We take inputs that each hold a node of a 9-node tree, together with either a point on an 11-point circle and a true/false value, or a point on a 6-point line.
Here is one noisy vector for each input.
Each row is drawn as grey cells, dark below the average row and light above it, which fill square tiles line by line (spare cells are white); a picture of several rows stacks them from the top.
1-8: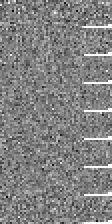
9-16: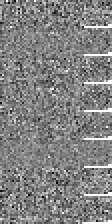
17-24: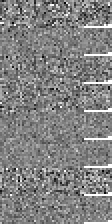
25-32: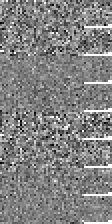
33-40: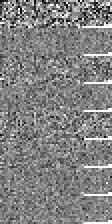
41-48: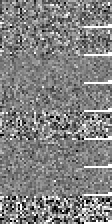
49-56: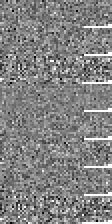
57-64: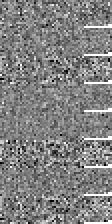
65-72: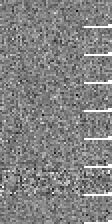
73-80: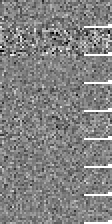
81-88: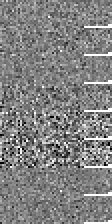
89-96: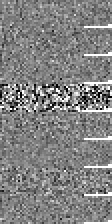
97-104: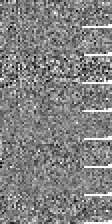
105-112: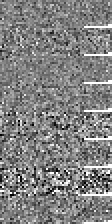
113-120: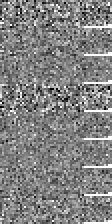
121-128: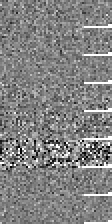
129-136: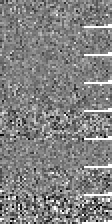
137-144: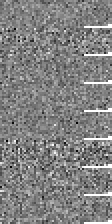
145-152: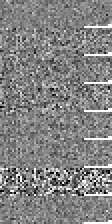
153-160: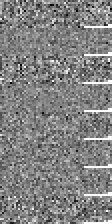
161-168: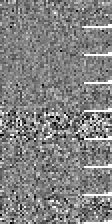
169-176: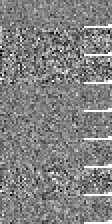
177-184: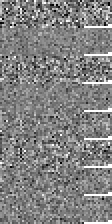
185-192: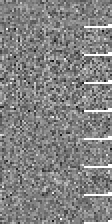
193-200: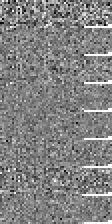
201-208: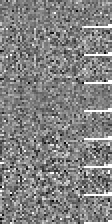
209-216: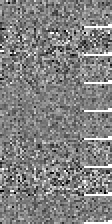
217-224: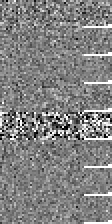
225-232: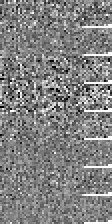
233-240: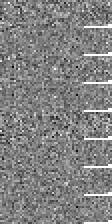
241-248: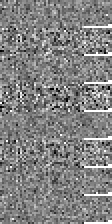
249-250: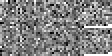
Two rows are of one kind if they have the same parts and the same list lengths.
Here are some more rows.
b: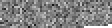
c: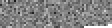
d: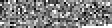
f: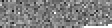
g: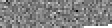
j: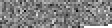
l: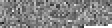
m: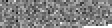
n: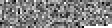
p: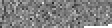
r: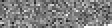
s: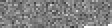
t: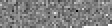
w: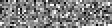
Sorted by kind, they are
b, d, f, g, j, m, p, t, w
c, l, n, r, s

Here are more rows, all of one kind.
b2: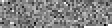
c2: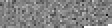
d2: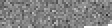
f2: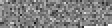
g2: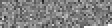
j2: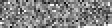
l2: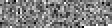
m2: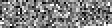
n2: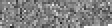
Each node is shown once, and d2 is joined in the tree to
c2 and f2.
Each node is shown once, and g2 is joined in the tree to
c2.
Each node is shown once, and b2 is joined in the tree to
n2.
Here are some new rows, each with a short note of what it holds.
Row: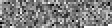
a point on a 6-point line and a node of a 9-node tree
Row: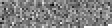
a point on a 6-point line and a node of a 9-node tree
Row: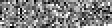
a point on an 11-point circle, a node of a 9-node tree and a true/false value
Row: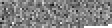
a point on a 6-point line and a node of a 9-node tree
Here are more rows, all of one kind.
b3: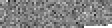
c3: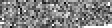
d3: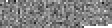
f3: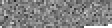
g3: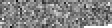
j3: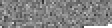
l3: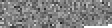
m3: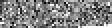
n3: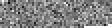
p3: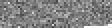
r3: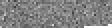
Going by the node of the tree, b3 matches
c3, g3, m3 and r3.
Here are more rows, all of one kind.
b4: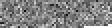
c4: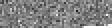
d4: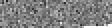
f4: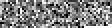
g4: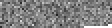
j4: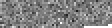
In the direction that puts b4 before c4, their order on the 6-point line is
g4, b4, j4, d4, c4, f4.
